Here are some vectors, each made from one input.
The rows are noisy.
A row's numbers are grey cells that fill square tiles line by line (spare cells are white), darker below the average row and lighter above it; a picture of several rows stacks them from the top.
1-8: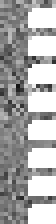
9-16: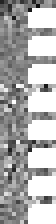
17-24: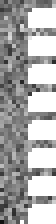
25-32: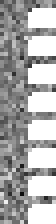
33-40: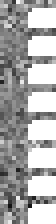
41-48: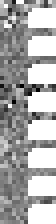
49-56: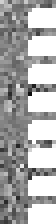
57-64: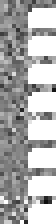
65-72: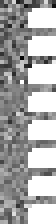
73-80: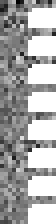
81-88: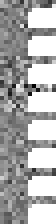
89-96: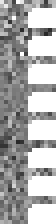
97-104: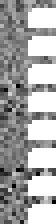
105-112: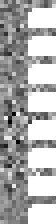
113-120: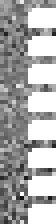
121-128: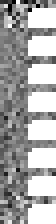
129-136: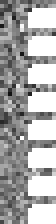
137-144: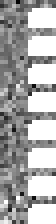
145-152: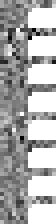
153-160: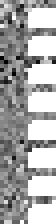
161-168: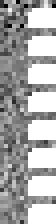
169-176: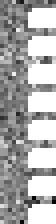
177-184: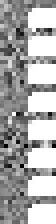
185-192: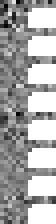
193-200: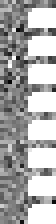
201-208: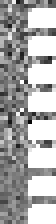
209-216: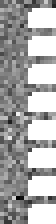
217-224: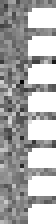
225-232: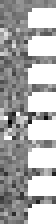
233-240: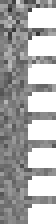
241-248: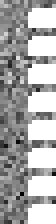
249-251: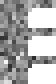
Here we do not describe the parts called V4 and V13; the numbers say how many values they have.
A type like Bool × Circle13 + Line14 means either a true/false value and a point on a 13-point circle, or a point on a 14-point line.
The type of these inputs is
Circle9 + Line7 + V4 × V13.
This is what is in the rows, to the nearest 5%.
About 25% of them hold a point on a 9-point circle. About 25% of them hold a point on a 7-point line. The rest hold a value of V4 and a value of V13.
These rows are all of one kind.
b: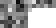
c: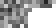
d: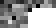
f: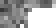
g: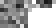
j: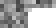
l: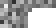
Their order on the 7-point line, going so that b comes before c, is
j, d, l, b, g, c, f.
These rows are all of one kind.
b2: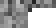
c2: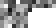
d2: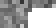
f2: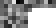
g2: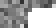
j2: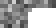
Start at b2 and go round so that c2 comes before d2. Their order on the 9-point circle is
b2, g2, c2, f2, d2, j2.
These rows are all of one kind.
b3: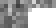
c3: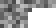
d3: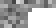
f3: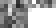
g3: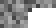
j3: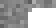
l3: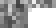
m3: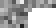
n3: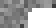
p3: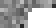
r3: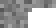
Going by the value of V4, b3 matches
c3, d3, f3 and l3.
